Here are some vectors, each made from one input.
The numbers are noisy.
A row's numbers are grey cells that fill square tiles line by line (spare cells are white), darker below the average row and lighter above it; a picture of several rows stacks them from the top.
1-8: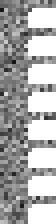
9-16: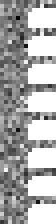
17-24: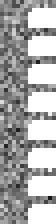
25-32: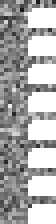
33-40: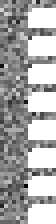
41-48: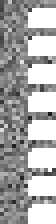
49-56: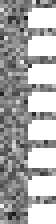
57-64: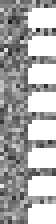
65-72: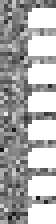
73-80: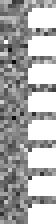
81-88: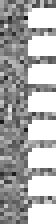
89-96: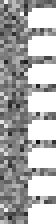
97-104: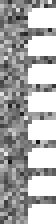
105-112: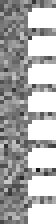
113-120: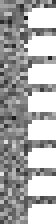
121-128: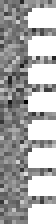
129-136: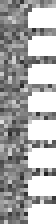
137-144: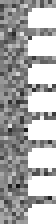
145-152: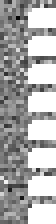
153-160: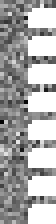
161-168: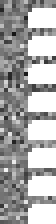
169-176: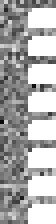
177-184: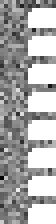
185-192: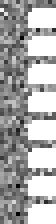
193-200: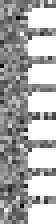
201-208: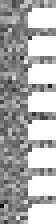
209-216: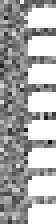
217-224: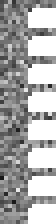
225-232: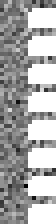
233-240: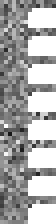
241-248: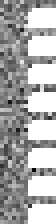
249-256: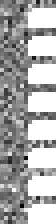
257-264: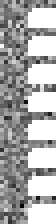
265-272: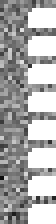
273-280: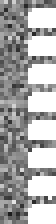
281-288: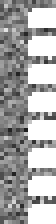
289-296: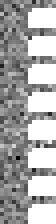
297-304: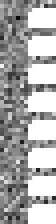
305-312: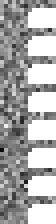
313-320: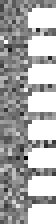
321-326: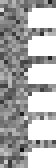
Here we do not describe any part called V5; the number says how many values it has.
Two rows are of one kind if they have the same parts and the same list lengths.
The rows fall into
3 kinds.
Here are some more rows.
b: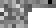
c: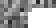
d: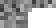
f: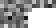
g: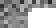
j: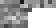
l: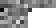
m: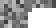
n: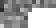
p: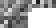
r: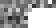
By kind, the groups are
b, c, p
d, g, j, l, n
f, m, r

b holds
a true/false value and a value of V5.
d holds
a node of a 15-node tree.
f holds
a point on an 8-point line and a true/false value.
